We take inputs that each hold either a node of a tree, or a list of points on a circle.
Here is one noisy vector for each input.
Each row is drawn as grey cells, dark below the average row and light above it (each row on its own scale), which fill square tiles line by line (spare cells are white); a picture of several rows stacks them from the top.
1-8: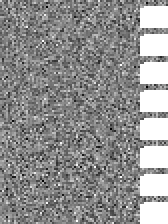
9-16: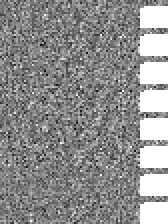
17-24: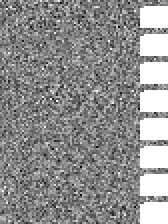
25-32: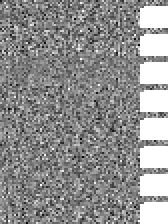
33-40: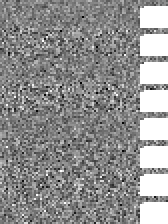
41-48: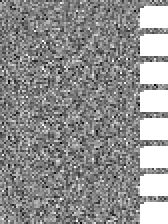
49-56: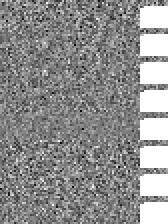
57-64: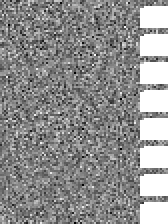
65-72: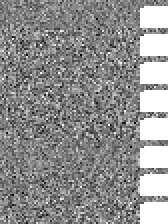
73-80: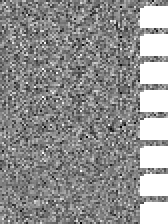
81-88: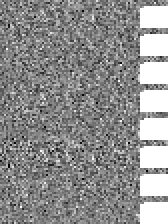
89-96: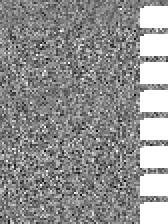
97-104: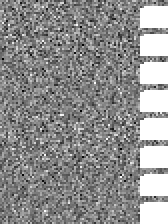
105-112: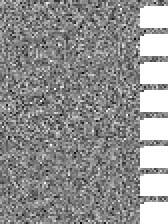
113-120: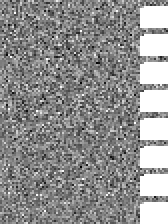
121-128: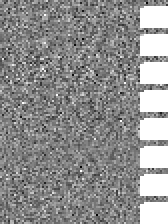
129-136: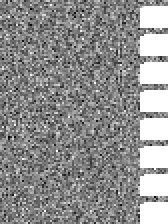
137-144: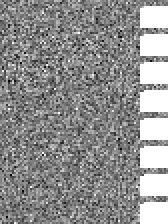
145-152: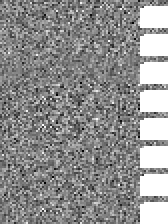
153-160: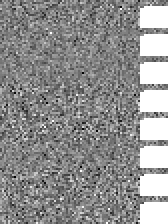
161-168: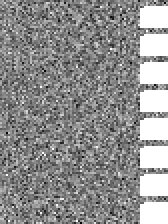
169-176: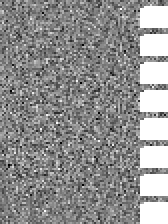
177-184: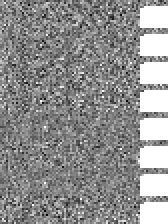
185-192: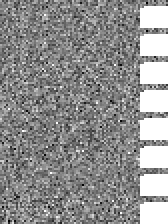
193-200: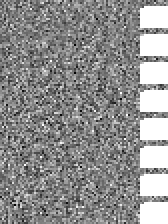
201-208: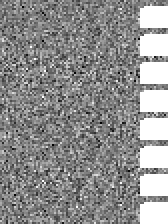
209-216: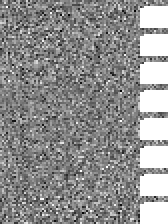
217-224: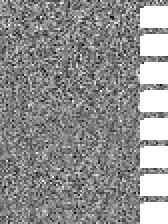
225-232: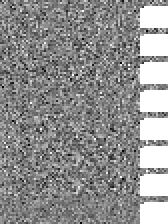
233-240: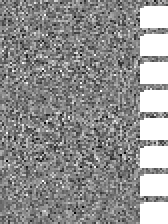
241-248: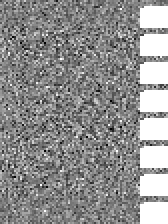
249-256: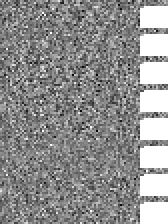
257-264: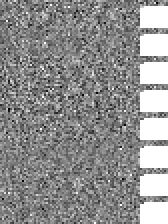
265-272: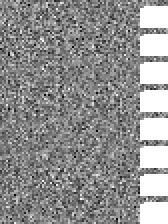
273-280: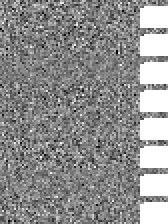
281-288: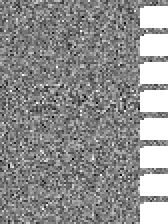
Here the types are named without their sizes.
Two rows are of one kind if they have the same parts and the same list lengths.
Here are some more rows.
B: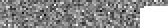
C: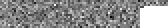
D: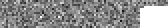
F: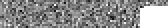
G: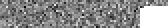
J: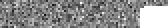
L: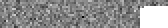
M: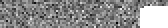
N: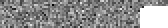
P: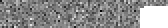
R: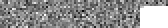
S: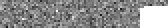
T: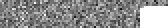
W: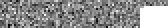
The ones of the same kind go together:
B, C, D, F, G
J, M, N, P
L, R, T, W
S

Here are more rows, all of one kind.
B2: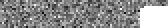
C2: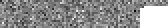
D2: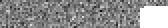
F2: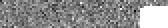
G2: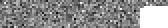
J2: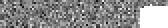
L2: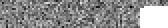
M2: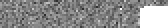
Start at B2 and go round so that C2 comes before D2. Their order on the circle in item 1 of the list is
B2, C2, D2, G2, F2, J2, M2, L2.
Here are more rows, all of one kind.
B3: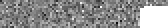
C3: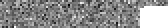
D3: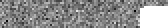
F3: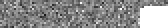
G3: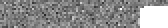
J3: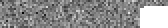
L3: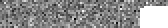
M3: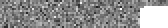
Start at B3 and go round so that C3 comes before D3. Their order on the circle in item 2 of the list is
B3, L3, M3, G3, F3, J3, C3, D3.
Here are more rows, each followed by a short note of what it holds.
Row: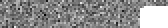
a list of two items
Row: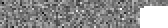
a list of two items
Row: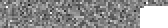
a list of one item
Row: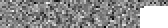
a list of one item
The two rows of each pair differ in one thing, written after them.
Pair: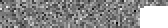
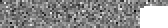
the place on the circle in item 2 of the list
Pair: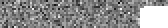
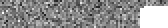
the place on the circle in item 2 of the list
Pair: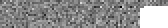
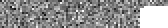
the place on the circle in item 1 of the list
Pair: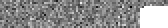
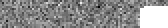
the place on the circle in item 1 of the list
